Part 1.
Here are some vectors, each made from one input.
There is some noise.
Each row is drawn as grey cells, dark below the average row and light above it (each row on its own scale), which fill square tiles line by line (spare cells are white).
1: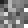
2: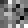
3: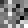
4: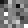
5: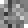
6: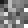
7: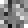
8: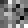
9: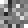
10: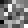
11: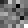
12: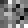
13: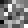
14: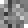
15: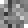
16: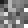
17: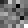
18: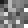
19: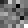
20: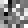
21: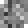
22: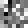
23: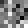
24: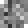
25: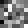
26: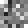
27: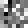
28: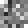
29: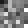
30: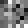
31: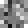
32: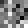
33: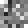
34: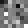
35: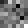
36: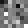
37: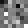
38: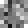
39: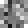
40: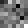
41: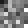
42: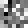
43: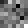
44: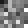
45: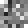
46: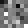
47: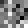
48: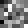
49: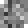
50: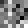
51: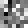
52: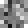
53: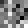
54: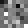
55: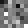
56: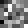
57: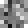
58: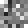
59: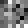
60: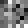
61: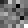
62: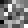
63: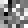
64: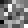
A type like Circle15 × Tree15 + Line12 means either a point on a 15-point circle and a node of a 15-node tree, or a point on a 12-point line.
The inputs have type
Line4 + Line6.
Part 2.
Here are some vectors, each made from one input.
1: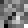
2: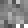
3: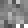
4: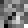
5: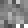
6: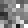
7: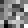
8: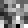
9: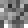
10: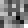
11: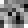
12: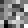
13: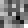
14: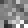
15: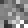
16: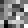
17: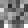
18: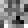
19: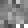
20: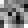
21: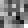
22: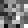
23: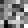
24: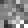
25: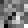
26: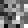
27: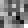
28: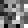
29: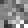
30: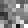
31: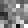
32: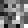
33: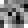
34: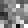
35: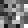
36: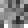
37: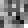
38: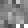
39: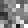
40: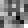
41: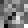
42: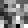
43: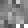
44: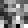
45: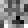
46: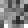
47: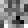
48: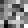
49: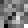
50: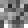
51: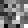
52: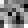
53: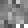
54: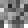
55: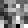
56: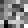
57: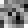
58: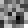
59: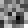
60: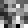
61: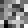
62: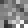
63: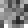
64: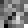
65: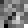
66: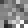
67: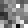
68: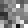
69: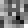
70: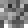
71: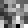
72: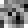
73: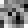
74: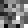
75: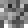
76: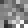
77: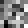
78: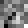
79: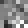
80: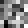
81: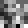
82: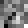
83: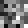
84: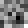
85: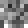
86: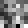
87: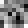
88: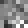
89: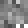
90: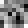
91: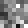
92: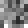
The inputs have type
Line6 + Line7.
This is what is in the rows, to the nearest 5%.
About 35% of them hold a point on a 6-point line. The rest hold a point on a 7-point line.
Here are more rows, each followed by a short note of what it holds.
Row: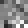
a point on a 7-point line
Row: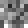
a point on a 6-point line
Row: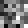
a point on a 7-point line
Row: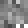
a point on a 7-point line
